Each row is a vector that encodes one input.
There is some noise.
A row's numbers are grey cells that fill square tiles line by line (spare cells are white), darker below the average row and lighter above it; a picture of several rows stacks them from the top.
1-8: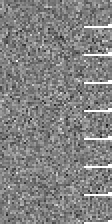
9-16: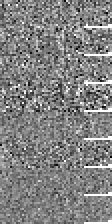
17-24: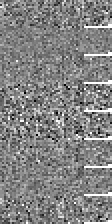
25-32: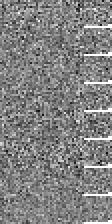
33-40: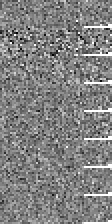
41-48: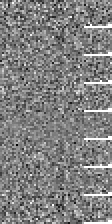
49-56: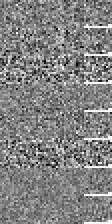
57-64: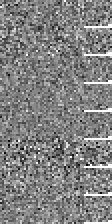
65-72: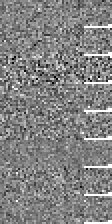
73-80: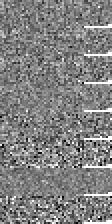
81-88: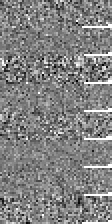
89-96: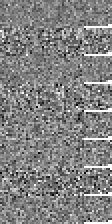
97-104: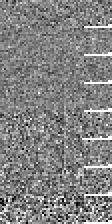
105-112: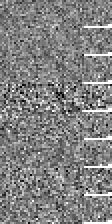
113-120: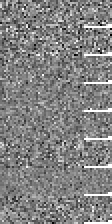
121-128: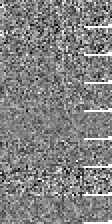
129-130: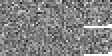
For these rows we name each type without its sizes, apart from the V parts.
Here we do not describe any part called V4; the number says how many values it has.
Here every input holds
a label, together with either a point on a line, or a value of V4.
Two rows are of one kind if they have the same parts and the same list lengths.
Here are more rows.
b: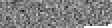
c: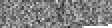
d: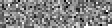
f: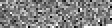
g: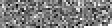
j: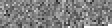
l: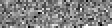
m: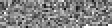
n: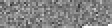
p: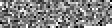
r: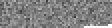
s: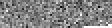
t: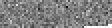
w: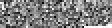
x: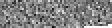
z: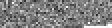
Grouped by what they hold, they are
b, c, d, f, g, r, t, w, x, z
j, l, m, n, p, s

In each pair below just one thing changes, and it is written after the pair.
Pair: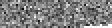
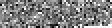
the label
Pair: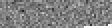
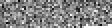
the label
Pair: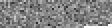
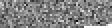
the value of V4
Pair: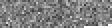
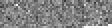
the label
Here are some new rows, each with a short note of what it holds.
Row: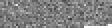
a label and a value of V4
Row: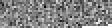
a label and a point on a line
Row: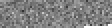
a label and a value of V4
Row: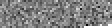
a label and a value of V4
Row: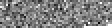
a label and a point on a line
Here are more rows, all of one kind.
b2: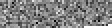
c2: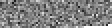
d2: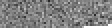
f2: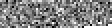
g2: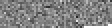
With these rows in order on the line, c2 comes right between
b2 and d2.
